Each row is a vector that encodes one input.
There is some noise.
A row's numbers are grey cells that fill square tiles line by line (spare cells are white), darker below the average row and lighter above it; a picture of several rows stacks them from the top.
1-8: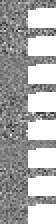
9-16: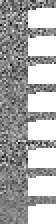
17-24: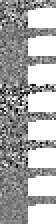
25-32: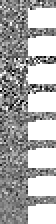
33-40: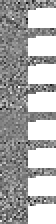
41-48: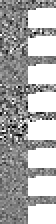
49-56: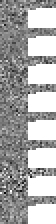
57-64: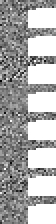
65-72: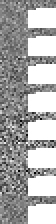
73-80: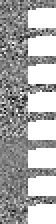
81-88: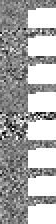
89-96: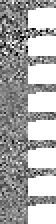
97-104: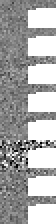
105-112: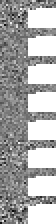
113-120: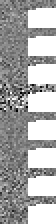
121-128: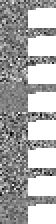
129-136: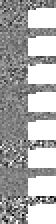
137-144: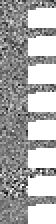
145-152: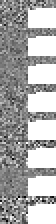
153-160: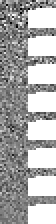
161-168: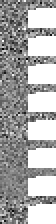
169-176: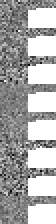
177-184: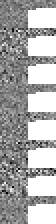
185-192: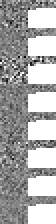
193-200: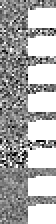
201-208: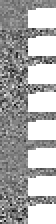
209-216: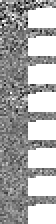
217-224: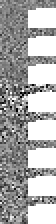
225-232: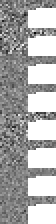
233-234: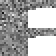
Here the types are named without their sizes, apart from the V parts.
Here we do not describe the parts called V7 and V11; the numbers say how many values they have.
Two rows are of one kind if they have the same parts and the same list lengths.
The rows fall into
2 kinds.
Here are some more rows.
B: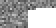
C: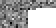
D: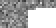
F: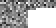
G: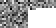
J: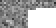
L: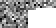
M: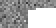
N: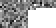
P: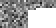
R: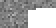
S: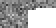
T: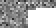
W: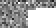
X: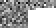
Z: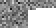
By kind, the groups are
B, C, D, F, G, N, S, T, W, Z
J, L, M, P, R, X

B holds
a point on each of two lines and a value of V11.
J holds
a point on a line, a value of V7 and a value of V11.
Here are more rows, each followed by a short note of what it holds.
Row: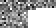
a point on each of two lines and a value of V11
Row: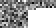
a point on a line, a value of V7 and a value of V11
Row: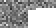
a point on each of two lines and a value of V11
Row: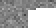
a point on a line, a value of V7 and a value of V11
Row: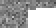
a point on each of two lines and a value of V11
